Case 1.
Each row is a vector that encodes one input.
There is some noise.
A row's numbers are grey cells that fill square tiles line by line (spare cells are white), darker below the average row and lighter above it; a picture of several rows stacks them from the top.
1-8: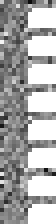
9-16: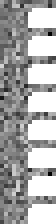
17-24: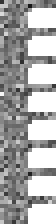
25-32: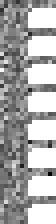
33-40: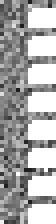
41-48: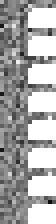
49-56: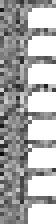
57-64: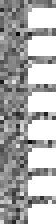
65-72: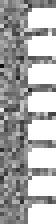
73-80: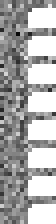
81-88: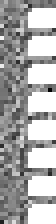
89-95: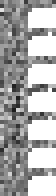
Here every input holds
four true/false values.
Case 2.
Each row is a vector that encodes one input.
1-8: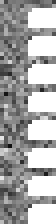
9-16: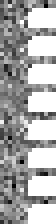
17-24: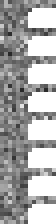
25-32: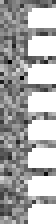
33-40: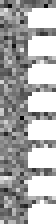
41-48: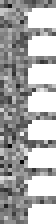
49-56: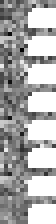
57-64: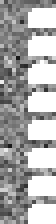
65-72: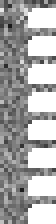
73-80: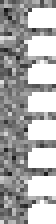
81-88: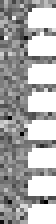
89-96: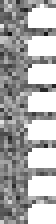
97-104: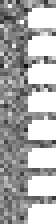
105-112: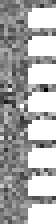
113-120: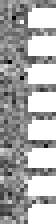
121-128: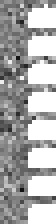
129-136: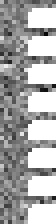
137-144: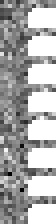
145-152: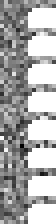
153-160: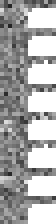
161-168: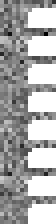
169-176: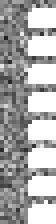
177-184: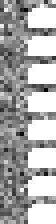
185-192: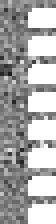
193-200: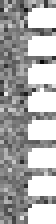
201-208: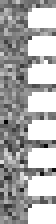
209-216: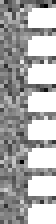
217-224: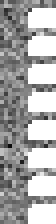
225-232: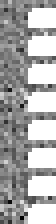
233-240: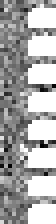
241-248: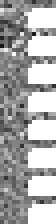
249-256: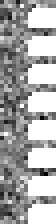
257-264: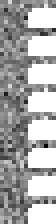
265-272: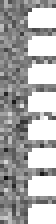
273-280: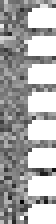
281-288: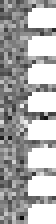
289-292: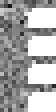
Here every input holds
a point on a 6-point line.
